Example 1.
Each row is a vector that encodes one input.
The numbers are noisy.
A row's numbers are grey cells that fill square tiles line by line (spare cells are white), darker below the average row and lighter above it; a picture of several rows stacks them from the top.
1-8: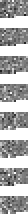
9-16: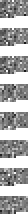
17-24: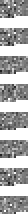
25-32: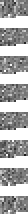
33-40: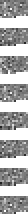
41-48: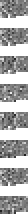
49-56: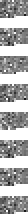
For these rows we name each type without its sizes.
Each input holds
a point on a line.
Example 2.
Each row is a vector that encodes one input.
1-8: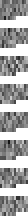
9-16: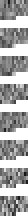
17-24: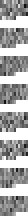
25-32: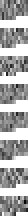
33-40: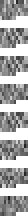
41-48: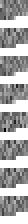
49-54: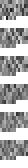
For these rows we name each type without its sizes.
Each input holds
a point on a line.
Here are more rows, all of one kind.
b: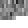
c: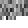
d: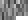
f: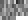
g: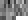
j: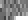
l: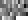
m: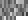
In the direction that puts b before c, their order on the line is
f, b, j, d, g, m, c, l.
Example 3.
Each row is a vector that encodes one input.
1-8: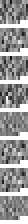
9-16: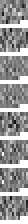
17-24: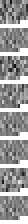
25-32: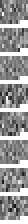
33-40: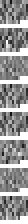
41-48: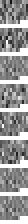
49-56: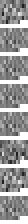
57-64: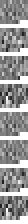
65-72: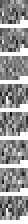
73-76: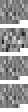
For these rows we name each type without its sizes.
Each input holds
a point on a line.
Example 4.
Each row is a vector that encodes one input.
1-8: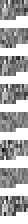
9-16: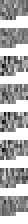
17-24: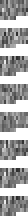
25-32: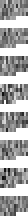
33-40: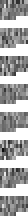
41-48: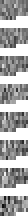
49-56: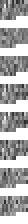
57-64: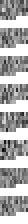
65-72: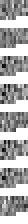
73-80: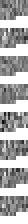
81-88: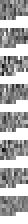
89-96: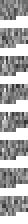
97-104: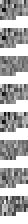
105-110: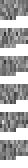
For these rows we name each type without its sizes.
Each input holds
a point on a line.
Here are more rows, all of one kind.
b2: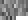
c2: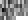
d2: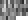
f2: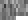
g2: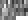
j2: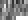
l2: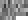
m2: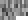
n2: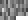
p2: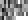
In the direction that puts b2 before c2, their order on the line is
j2, g2, d2, n2, b2, f2, l2, m2, c2, p2.
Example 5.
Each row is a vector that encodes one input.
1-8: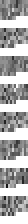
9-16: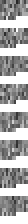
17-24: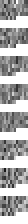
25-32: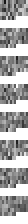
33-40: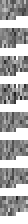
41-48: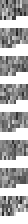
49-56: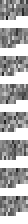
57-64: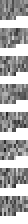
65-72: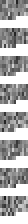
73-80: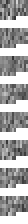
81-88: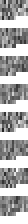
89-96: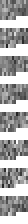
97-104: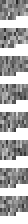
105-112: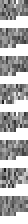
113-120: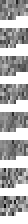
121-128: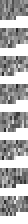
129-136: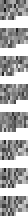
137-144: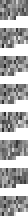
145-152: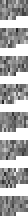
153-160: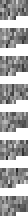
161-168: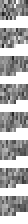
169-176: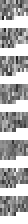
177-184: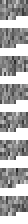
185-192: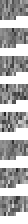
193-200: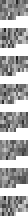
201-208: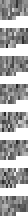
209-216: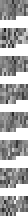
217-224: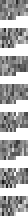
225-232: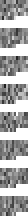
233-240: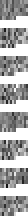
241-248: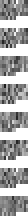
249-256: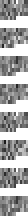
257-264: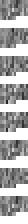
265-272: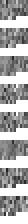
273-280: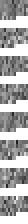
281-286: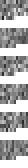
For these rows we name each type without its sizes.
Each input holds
a point on a line.
